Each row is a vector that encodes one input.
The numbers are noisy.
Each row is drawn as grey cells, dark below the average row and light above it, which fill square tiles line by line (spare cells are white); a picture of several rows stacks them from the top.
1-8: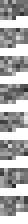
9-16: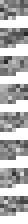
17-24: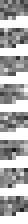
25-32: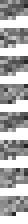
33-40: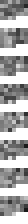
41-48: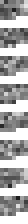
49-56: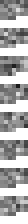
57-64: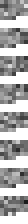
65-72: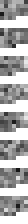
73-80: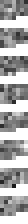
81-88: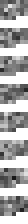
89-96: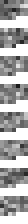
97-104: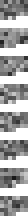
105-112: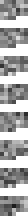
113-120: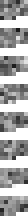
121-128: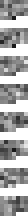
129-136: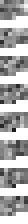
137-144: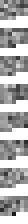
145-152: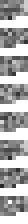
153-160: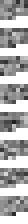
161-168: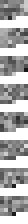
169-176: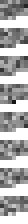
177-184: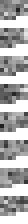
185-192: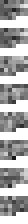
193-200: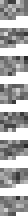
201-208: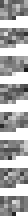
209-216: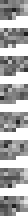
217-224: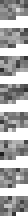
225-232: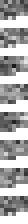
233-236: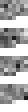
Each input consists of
either a point on a 6-point circle and a true/false value, or a fixed value, or one of 7 labels and one of 12 labels.
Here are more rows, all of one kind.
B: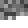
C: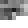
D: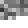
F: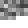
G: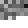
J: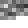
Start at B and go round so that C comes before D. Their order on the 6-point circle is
B, C, J, F, D, G.
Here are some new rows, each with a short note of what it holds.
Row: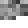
one of 7 labels and one of 12 labels
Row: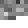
one of 7 labels and one of 12 labels
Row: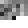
a fixed value
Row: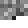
one of 7 labels and one of 12 labels
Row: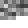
a point on a 6-point circle and a true/false value
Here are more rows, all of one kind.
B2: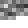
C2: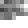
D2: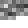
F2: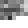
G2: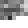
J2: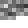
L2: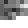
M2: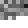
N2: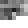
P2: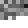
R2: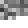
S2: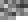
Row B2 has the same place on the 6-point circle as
D2, F2, G2 and J2.
